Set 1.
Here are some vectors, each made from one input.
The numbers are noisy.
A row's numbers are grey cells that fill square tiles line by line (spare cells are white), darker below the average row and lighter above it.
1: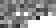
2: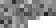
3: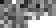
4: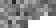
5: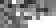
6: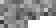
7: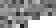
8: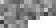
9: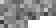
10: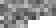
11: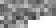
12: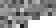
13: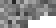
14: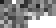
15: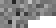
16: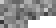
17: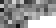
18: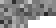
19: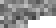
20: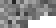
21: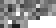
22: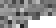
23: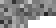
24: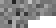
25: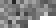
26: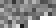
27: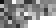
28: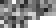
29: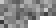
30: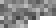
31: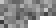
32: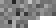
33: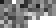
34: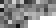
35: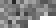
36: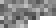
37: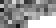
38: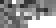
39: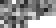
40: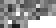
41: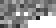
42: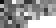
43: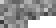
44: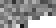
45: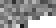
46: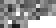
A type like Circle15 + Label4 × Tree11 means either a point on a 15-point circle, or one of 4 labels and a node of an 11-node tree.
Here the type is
Line7 + Tree7.
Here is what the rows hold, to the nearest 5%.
About 65% of them hold a point on a 7-point line. The rest hold a node of a 7-node tree.
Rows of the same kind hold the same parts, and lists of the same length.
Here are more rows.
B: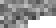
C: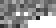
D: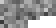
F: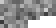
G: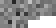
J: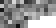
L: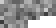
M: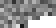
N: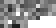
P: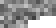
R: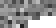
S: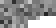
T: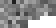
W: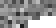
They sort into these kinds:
B, D, F, G, L, M, P, R, S, T, W
C, J, N

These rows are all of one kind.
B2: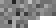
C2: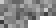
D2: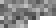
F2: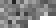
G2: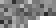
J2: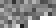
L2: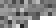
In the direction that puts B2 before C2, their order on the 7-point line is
L2, J2, F2, B2, G2, C2, D2.
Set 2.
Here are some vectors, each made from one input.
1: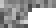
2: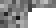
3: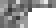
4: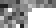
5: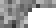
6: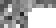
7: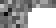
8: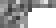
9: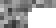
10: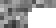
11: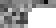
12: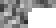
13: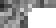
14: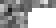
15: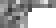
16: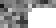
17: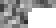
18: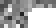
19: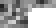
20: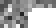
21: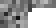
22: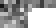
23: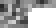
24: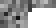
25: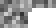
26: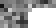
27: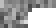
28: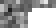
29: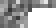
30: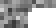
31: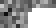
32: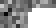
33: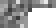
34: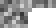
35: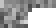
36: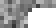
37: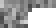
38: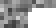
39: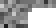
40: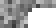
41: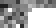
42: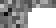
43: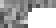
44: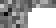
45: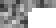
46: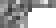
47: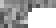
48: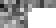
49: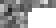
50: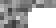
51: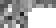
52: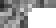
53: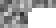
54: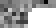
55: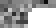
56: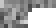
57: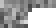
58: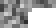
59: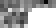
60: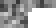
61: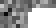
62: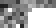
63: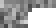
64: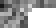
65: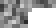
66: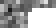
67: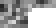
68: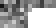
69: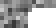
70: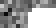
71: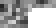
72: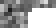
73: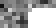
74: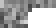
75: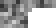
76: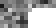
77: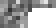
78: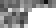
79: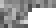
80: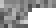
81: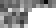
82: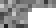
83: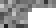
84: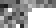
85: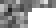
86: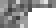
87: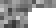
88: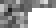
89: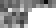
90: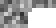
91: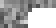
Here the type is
Bool × Bool × Bool + Tree11.
